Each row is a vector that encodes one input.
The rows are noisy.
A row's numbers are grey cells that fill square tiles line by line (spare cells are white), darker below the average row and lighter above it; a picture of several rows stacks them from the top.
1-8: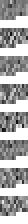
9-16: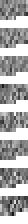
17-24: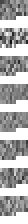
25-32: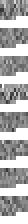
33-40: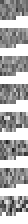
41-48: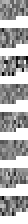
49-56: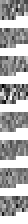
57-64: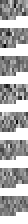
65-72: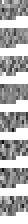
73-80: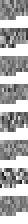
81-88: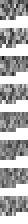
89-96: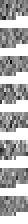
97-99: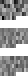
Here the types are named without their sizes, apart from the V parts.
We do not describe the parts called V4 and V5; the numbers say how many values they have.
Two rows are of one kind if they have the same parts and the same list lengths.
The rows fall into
2 kinds.
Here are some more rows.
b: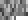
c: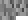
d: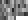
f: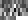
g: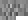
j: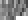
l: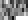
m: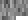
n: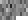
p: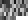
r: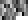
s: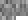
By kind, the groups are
b, d, n
c, f, g, j, l, m, p, r, s

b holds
a value of V4 and a value of V5.
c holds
a point on a circle, three true/false values and a value of V5.
